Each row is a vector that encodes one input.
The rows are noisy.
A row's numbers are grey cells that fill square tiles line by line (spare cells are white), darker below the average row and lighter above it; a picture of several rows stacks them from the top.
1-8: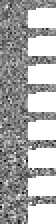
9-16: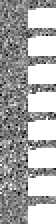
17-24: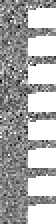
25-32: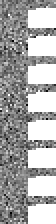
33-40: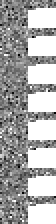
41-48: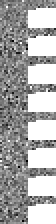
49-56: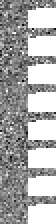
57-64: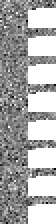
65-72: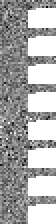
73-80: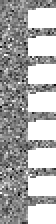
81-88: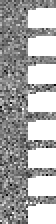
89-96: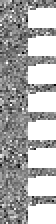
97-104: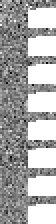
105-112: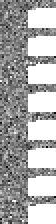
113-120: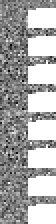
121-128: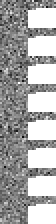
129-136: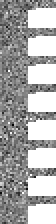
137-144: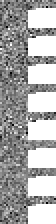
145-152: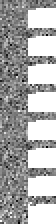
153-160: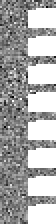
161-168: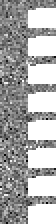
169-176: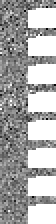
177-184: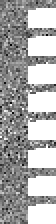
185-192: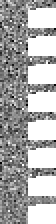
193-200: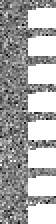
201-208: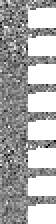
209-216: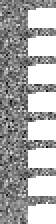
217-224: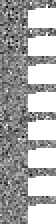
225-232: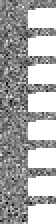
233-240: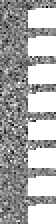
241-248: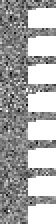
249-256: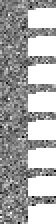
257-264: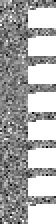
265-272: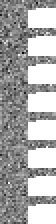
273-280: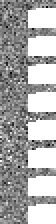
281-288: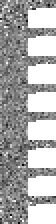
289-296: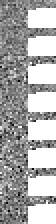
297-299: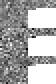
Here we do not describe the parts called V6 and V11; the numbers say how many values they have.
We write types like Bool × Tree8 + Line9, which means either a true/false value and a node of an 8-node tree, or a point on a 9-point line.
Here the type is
(Line7 + V6) × Tree10 × V11 + Line12.
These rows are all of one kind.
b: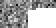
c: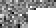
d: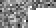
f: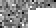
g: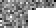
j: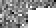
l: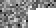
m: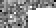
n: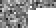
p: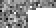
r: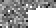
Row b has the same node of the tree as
f, g and j.
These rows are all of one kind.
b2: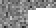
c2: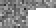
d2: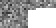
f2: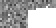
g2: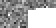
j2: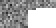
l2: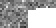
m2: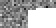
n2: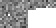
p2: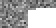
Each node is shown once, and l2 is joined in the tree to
c2, d2 and f2.
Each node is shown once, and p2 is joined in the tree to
m2.
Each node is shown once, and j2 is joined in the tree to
d2.
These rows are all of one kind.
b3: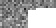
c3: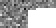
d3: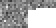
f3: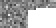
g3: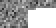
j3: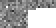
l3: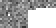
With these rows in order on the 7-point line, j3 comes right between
g3 and l3.
